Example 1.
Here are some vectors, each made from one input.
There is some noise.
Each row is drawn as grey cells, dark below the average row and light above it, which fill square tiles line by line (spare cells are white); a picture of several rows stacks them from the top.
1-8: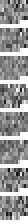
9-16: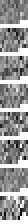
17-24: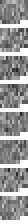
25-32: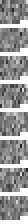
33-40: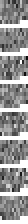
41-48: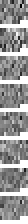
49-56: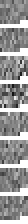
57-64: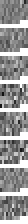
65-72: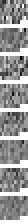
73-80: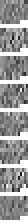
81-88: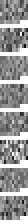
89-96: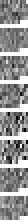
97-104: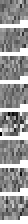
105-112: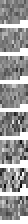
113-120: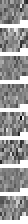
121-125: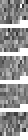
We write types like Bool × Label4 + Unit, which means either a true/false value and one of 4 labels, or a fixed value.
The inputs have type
Bool × Label7 × (Tree12 + Unit).
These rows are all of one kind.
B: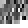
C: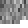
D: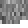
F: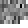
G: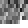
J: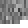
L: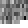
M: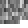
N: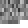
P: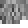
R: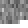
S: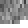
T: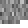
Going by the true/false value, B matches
D, J, M and T.
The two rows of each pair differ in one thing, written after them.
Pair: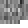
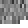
the node of the tree
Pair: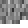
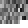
the label
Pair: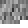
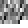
the node of the tree
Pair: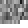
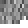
the label
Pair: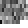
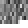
the node of the tree
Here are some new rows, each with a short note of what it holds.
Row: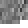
one of 7 labels and a true/false value
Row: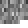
one of 7 labels and a true/false value
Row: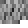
one of 7 labels, a node of a 12-node tree and a true/false value
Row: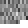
one of 7 labels, a node of a 12-node tree and a true/false value
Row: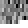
one of 7 labels, a node of a 12-node tree and a true/false value
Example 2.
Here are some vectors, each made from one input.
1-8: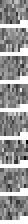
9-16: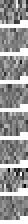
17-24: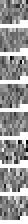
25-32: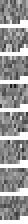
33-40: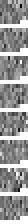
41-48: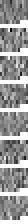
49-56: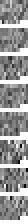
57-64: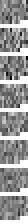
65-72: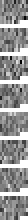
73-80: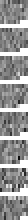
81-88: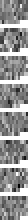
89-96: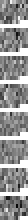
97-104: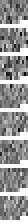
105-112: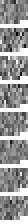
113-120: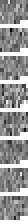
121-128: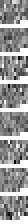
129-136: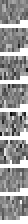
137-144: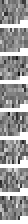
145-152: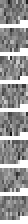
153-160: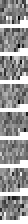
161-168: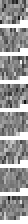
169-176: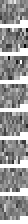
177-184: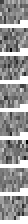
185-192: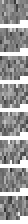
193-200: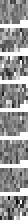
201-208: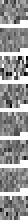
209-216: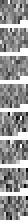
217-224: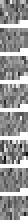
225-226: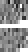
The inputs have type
Circle20 + Line8 × Tree10.
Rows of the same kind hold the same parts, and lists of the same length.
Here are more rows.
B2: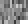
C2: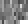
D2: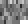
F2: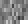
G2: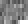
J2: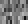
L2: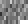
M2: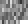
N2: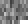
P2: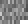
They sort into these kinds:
B2, C2, F2, G2, M2
D2, J2, L2, N2, P2

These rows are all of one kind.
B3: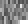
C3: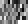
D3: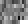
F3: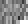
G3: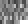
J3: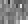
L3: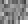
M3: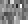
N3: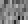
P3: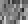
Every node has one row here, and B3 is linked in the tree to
D3, G3 and P3.
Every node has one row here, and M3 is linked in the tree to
G3.
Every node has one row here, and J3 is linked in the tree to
G3.
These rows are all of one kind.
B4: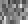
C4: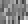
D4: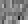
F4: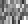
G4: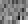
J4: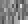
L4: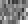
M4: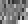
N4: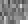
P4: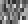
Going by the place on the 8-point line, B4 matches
C4, L4 and N4.
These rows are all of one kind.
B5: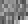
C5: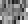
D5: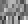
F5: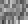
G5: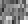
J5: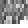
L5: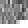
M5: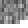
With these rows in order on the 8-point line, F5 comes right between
C5 and L5.
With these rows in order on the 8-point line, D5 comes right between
B5 and J5.
